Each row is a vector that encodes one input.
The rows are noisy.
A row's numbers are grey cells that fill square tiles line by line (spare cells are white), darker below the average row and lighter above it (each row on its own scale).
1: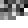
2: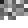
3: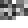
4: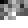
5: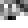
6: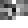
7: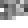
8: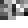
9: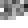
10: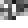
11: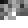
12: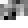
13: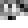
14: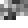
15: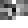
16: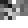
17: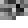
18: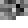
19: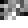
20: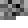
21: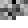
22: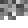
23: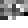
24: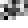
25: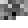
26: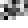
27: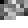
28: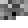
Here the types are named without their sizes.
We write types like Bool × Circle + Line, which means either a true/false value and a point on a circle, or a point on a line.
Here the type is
Label.
